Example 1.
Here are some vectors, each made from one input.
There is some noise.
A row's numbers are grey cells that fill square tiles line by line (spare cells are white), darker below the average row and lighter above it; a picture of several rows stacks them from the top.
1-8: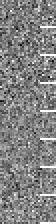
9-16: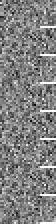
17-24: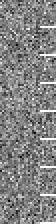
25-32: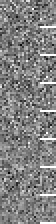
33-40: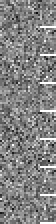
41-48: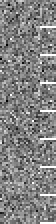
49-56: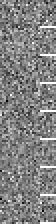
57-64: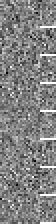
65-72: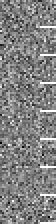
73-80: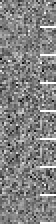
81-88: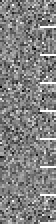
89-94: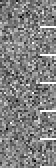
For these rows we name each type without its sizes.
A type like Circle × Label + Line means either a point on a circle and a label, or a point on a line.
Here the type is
Tree.
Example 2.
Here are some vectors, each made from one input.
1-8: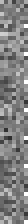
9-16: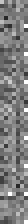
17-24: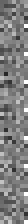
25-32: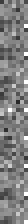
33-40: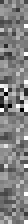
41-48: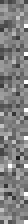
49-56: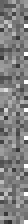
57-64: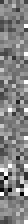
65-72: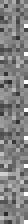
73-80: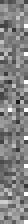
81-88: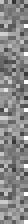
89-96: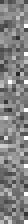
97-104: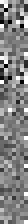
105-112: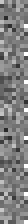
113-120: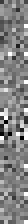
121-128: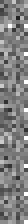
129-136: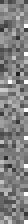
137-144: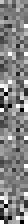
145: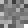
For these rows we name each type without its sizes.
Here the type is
Circle + Unit.
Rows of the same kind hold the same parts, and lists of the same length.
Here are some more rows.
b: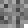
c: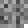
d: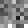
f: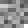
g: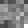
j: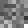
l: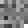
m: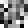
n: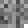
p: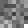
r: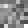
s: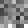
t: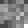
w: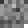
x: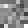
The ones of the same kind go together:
b, c, d, f, g, j, l, n, p, r, s, t, w, x
m

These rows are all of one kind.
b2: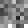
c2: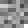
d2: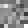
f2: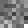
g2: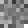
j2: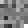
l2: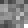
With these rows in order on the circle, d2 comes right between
c2 and g2.
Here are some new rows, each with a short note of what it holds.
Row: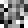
a fixed value
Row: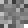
a point on a circle
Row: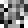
a fixed value
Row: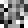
a fixed value
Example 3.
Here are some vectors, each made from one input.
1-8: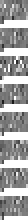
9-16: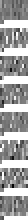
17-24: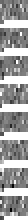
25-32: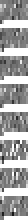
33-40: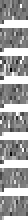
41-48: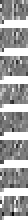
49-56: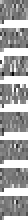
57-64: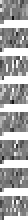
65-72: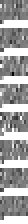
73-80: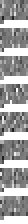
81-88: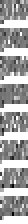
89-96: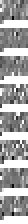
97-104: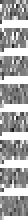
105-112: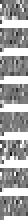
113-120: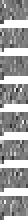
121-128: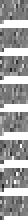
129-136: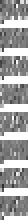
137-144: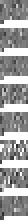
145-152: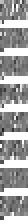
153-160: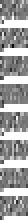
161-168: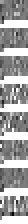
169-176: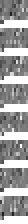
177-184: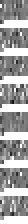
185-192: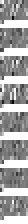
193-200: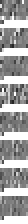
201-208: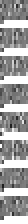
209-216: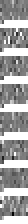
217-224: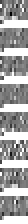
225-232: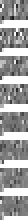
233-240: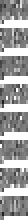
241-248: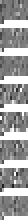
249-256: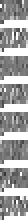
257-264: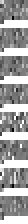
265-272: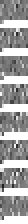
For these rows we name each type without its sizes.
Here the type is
Bool × Bool × Bool × Bool + Unit.
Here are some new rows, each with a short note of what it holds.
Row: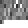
four true/false values
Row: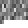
a fixed value
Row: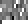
four true/false values
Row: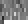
four true/false values
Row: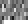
a fixed value
